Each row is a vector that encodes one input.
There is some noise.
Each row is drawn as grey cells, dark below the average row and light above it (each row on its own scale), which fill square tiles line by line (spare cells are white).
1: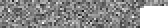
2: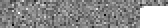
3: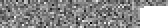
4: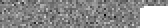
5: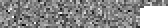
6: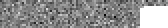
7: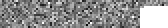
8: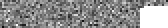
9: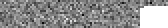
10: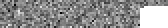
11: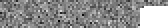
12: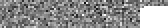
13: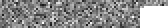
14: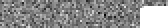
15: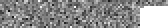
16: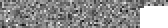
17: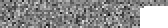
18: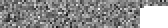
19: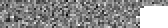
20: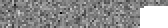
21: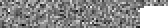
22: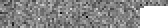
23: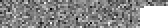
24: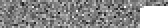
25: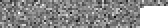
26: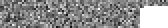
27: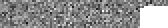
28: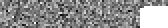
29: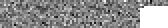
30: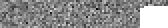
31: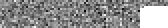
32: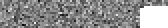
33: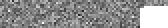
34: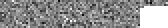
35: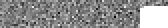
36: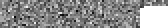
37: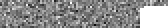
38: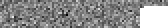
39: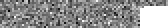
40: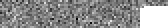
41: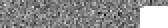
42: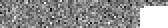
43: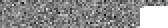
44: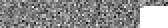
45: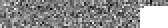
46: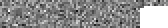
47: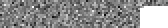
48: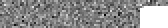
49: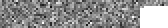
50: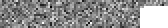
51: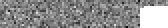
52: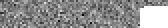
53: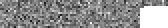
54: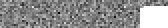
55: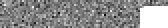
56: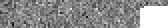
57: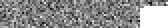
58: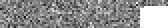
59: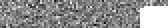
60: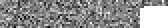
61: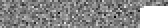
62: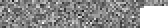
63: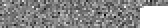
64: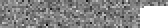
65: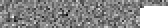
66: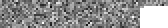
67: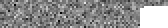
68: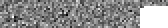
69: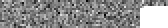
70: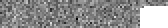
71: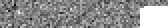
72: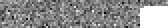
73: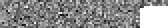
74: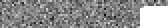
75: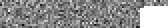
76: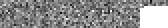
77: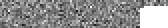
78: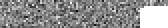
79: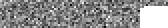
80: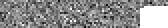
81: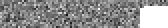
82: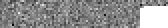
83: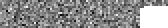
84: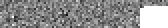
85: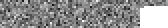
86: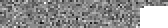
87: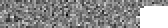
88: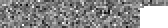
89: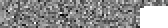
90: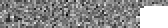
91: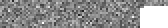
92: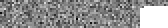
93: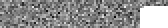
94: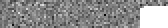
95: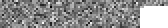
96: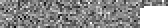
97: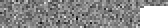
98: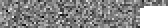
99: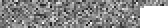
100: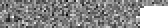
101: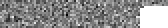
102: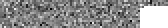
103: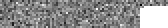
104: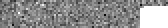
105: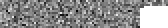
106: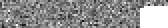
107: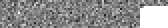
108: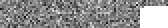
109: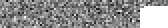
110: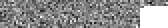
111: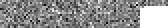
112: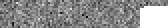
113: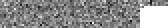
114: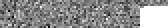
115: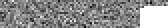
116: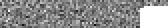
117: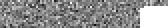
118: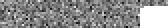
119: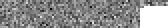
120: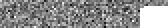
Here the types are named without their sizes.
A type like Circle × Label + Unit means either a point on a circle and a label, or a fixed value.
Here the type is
(Circle + Unit) × Line + Tree.
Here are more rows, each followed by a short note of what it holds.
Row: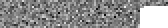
a point on a line
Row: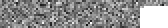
a node of a tree
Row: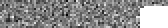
a node of a tree
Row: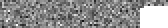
a node of a tree
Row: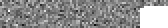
a node of a tree
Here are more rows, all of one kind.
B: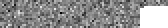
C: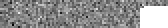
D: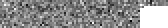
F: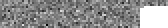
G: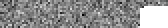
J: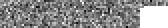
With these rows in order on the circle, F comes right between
D and J.
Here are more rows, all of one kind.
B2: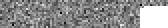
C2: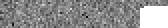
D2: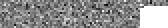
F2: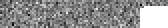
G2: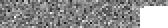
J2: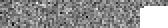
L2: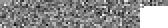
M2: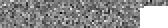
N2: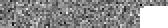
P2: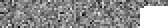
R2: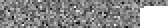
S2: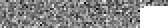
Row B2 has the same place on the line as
C2, F2, J2 and N2.
